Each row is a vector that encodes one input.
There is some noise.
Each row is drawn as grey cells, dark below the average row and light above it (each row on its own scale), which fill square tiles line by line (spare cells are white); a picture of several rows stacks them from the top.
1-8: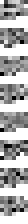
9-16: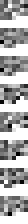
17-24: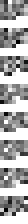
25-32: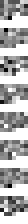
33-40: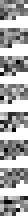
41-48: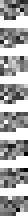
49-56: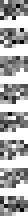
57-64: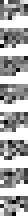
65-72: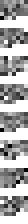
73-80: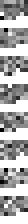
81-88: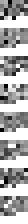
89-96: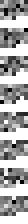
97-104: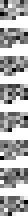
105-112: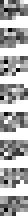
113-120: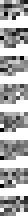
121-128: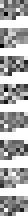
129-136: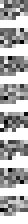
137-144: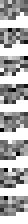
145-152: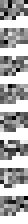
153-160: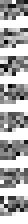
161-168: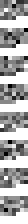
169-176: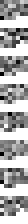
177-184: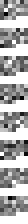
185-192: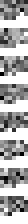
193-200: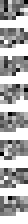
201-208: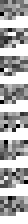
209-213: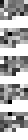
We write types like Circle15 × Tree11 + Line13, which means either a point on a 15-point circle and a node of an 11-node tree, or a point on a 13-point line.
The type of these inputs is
Line6 × Tree19.
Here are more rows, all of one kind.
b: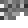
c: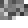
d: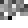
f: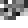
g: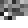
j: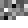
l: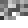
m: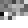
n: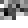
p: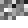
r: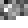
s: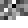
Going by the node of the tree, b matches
c and l.
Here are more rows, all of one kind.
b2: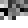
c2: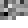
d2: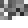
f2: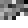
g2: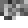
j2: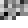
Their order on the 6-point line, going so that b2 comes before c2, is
b2, f2, j2, c2, g2, d2.
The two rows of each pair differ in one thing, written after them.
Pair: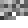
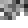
the place on the 6-point line
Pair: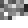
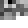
the node of the tree
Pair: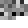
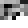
the place on the 6-point line
